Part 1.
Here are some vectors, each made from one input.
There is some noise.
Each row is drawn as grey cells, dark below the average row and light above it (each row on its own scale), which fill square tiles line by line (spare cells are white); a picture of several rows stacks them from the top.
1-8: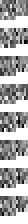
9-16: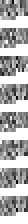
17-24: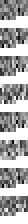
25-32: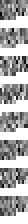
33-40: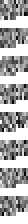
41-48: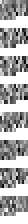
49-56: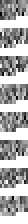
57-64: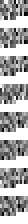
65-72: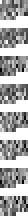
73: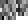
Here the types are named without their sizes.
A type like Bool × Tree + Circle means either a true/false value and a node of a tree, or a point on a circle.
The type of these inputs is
Line + Tree.
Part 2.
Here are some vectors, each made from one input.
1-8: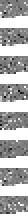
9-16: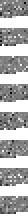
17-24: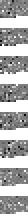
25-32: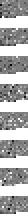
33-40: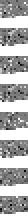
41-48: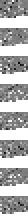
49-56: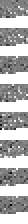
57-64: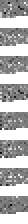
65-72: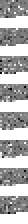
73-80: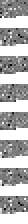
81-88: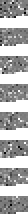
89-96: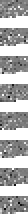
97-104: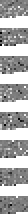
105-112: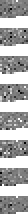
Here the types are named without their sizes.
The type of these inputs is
List(Line).
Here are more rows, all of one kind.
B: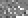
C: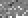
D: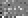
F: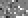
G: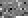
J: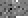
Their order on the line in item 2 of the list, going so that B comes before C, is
J, F, G, B, D, C.
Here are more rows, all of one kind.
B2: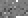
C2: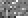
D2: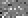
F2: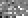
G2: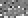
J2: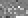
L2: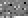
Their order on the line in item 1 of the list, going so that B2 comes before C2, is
G2, J2, F2, D2, L2, B2, C2.
